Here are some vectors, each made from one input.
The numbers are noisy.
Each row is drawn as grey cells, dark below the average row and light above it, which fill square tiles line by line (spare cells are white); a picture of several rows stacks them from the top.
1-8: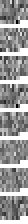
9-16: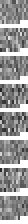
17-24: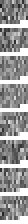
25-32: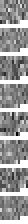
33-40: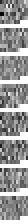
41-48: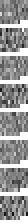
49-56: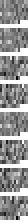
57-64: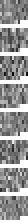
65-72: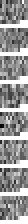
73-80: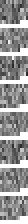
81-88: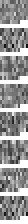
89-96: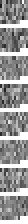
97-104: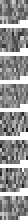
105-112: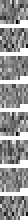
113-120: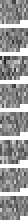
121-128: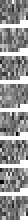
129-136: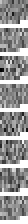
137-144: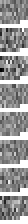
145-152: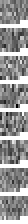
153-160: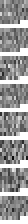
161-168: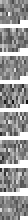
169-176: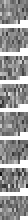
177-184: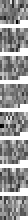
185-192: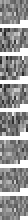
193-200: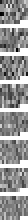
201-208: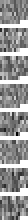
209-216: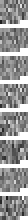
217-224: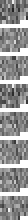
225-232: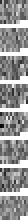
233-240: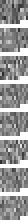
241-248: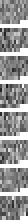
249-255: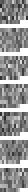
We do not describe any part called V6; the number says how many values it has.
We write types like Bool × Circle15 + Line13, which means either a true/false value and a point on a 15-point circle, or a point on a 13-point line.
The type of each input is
Bool × V6 + Tree13 + Unit.
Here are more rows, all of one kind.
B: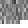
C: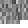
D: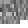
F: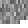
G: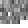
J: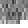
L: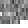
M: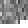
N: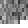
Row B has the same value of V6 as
C and J.
